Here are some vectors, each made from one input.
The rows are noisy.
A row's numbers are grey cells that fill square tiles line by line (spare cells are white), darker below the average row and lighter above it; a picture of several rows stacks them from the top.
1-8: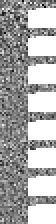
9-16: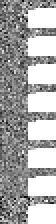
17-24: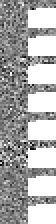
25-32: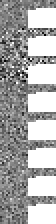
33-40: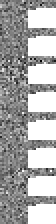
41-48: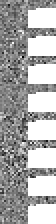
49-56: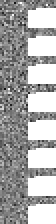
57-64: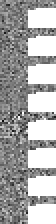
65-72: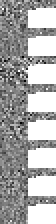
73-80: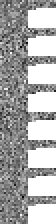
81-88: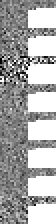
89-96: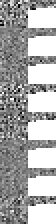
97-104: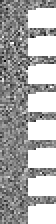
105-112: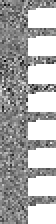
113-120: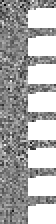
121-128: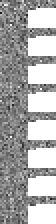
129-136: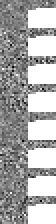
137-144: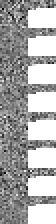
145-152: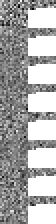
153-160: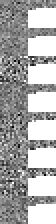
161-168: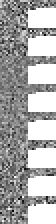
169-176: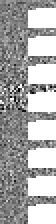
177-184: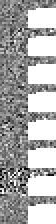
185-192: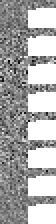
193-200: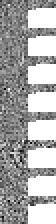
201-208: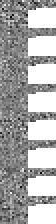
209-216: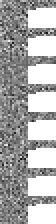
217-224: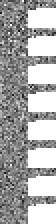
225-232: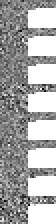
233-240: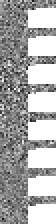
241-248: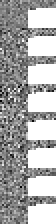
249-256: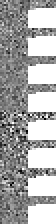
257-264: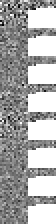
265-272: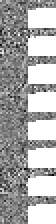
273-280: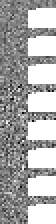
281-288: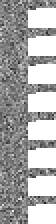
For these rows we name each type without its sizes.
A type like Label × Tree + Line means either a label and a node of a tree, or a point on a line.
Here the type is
(Circle × (Circle + Tree) + Line) × Line.
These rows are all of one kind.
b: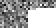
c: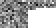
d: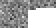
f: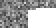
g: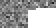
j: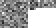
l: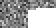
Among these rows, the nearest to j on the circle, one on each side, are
d and f.
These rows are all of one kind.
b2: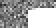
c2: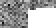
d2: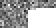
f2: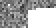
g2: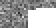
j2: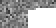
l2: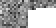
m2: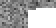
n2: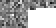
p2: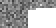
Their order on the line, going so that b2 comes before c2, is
b2, c2, m2, l2, d2, g2, n2, j2, f2, p2.
